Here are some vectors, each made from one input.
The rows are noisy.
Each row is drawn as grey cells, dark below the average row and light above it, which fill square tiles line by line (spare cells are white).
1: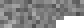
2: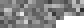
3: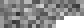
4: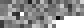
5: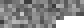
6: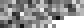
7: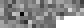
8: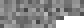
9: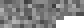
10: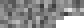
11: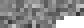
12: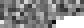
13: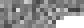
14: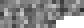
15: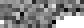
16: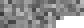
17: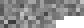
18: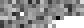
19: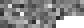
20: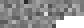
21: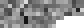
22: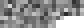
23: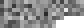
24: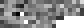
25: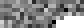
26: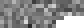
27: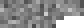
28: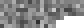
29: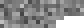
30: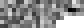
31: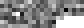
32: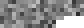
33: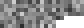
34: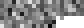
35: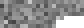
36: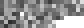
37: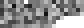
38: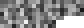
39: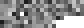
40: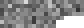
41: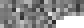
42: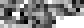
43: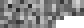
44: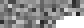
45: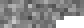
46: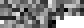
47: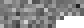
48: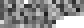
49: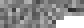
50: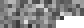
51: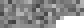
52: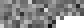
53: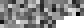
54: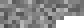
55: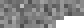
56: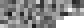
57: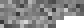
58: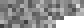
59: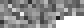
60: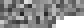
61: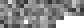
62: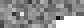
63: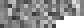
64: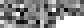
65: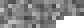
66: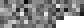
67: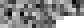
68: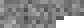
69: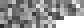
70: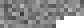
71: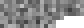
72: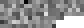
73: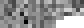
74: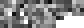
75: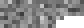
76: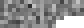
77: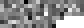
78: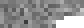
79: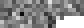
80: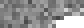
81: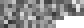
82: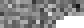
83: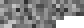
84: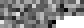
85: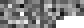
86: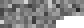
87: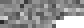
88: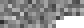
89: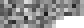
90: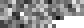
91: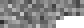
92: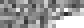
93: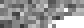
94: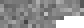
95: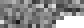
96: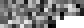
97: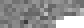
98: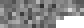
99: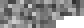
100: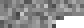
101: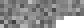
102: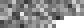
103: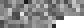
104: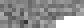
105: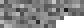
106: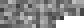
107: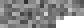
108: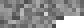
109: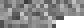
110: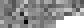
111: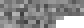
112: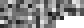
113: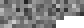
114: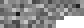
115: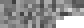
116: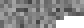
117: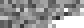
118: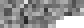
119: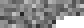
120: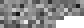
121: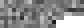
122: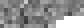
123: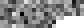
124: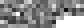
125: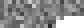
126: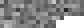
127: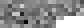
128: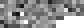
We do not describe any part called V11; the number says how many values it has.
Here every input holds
either one of 7 labels and a true/false value, or a value of V11.
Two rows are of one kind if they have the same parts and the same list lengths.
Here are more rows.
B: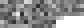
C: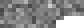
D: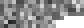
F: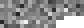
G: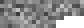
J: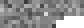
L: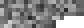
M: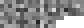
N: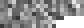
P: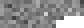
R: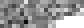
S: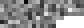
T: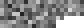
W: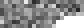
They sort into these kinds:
B, C, D, F, G, W
J, L, M, N, P, R, S, T

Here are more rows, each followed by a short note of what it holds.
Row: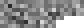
one of 7 labels and a true/false value
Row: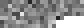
one of 7 labels and a true/false value
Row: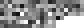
a value of V11
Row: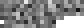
a value of V11
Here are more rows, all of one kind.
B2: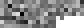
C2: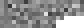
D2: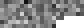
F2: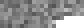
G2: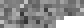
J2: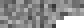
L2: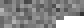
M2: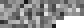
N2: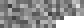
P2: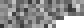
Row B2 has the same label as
G2, M2 and P2.
